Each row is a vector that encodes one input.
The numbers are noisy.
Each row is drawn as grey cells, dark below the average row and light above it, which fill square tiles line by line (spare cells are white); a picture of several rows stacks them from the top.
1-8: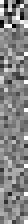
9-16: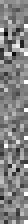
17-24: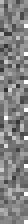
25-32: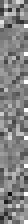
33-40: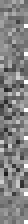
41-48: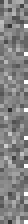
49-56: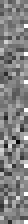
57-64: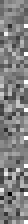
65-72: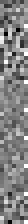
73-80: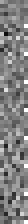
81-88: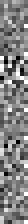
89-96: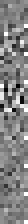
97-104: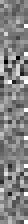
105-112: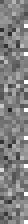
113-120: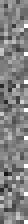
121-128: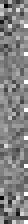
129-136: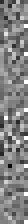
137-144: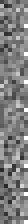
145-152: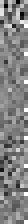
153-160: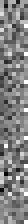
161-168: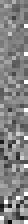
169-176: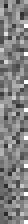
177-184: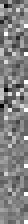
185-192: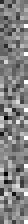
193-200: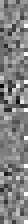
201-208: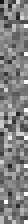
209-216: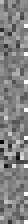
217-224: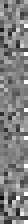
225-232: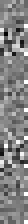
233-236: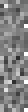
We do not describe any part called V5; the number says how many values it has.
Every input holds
a point on a 4-point line, together with a list of up to two items, each a true/false value and a value of V5.
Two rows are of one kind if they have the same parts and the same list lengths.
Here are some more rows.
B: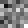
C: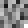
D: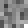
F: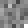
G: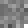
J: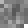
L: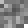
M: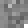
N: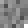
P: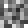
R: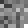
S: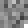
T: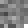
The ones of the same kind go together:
B, R
C, D, F, G, M, N, S, T
J, L, P

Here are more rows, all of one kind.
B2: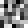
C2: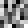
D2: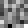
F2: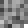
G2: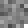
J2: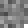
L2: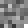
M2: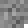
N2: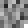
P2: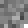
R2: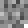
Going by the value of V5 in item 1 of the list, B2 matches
C2, L2 and M2.
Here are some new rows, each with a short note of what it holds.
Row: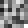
a point on a 4-point line, together with a list of two items
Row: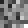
a point on a 4-point line, together with the empty list
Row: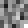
a point on a 4-point line, together with a list of two items
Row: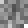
a point on a 4-point line, together with a list of one item
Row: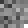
a point on a 4-point line, together with the empty list
